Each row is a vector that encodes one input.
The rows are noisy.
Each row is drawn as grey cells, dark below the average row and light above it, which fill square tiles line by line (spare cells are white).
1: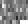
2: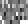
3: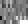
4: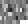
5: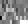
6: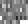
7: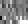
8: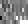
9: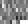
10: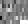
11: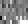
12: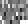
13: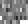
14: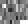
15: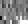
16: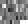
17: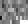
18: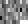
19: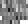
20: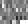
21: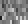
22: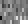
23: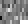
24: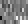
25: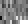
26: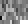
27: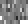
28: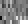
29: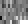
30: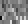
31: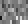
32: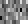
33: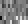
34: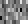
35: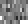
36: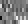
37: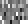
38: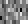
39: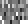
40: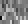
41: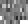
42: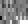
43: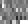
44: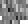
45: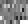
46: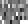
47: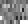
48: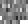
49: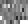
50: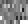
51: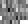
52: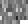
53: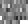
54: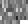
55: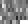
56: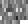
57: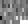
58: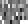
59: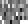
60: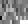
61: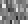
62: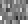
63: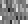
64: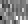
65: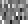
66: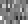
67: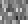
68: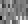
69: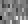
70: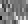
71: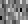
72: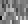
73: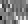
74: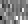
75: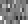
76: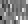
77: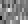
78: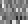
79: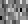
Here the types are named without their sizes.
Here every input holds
a true/false value, together with either a fixed value, or a node of a tree.
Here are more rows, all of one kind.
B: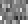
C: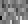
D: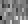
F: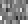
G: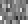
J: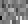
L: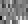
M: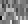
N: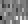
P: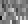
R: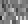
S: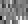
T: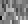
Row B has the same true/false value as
F and G.
